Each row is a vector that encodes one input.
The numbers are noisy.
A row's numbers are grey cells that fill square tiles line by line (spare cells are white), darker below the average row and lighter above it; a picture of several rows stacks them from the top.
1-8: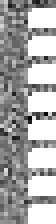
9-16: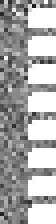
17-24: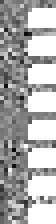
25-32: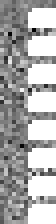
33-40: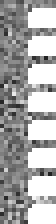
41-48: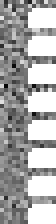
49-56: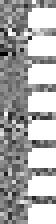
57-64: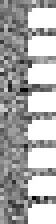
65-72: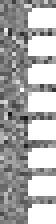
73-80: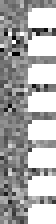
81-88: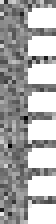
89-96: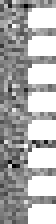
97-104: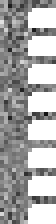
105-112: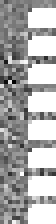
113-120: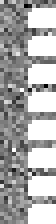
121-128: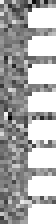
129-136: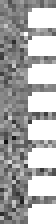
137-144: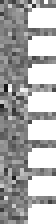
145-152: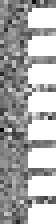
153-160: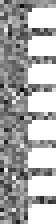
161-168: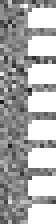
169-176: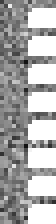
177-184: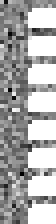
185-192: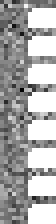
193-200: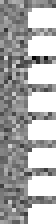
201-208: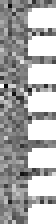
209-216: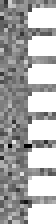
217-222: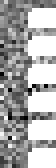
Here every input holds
either one of 5 labels and one of 11 labels, or a list of up to three points on a 5-point line.
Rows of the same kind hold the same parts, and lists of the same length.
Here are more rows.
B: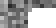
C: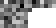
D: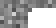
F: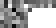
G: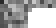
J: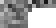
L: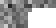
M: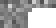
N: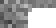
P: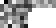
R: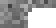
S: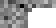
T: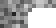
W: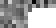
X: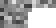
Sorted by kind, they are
B, C, F, L
D, J, R, S
G, T, W, X
M, P
N

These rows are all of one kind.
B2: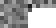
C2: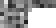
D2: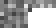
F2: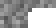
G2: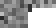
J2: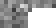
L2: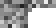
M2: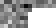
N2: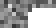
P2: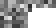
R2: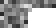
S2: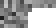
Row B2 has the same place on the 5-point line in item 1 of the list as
D2, N2 and R2.
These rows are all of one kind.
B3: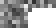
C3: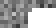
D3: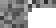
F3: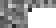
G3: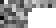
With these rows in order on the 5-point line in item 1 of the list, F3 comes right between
D3 and G3.
